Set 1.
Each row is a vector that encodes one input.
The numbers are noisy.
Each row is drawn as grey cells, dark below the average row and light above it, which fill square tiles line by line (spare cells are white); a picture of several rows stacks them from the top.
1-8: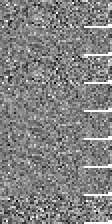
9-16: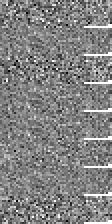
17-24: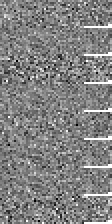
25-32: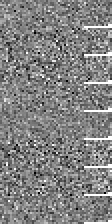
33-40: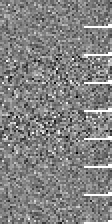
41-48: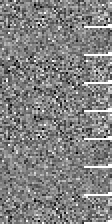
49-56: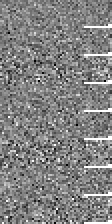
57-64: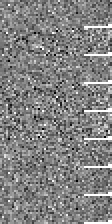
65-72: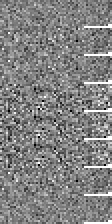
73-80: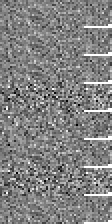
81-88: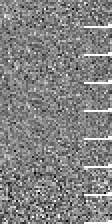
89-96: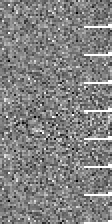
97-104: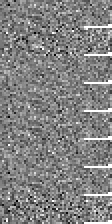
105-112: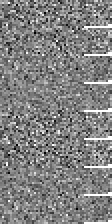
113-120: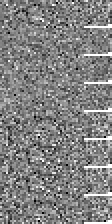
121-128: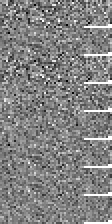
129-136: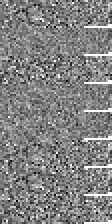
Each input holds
either a point on a 9-point line, or a node of a 9-node tree.
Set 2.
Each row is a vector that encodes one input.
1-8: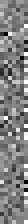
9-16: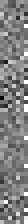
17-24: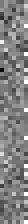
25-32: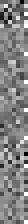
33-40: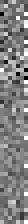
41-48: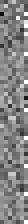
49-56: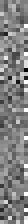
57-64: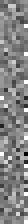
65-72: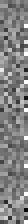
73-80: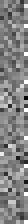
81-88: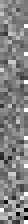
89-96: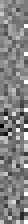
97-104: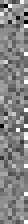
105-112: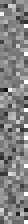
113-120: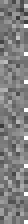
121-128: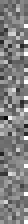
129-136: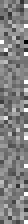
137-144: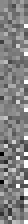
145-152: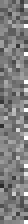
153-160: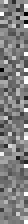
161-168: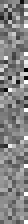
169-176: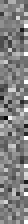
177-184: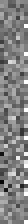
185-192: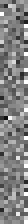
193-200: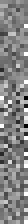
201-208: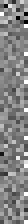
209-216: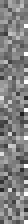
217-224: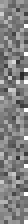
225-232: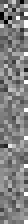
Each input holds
a point on a 16-point line and a true/false value.
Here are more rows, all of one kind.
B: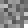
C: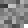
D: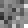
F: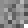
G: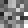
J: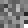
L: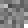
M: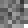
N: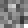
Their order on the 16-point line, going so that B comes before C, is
D, M, J, L, F, B, G, N, C.
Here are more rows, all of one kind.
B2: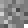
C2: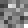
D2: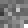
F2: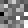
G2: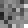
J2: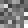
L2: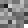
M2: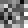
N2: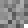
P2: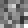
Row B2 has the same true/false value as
J2, M2 and P2.
